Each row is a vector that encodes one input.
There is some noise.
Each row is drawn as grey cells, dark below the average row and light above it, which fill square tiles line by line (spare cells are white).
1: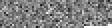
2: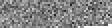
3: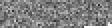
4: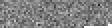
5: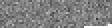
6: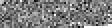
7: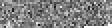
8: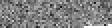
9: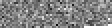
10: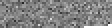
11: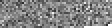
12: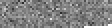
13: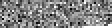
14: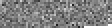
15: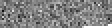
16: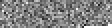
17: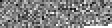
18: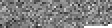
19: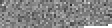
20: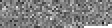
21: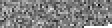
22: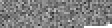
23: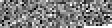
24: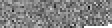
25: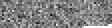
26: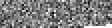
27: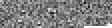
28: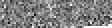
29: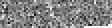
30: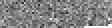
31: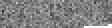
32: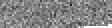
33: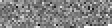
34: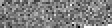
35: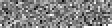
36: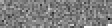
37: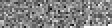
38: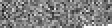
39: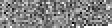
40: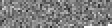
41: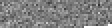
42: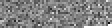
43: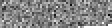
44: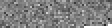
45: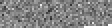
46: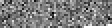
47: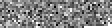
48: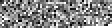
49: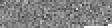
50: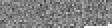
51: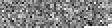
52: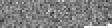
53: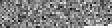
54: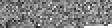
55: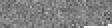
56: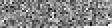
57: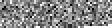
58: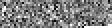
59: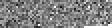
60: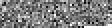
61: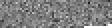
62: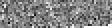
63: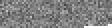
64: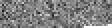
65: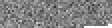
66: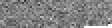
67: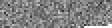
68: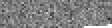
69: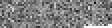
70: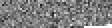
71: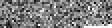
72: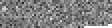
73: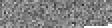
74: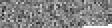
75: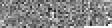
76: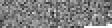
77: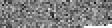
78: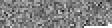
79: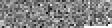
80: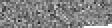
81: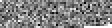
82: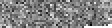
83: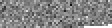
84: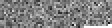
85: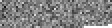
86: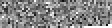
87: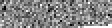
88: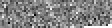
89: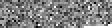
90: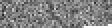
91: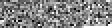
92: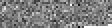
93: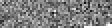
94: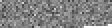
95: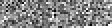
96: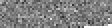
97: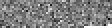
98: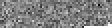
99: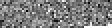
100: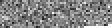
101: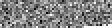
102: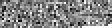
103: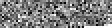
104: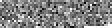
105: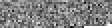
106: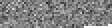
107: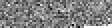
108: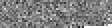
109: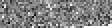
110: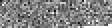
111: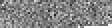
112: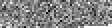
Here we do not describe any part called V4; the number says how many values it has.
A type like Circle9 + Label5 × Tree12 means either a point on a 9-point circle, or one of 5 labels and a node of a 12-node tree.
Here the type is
List2(Bool × V4).
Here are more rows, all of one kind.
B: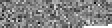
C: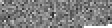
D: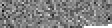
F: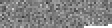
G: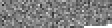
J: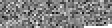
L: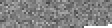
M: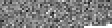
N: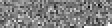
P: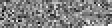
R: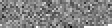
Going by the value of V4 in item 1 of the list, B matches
D, G, P and R.
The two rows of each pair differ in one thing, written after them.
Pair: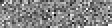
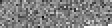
the value of V4 in item 1 of the list
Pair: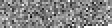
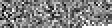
the true/false value in item 2 of the list
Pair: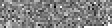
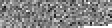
the true/false value in item 2 of the list
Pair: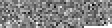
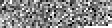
the value of V4 in item 1 of the list
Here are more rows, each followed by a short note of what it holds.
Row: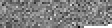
a list of one item
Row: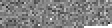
a list of one item
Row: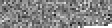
a list of two items
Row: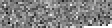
the empty list
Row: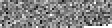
the empty list
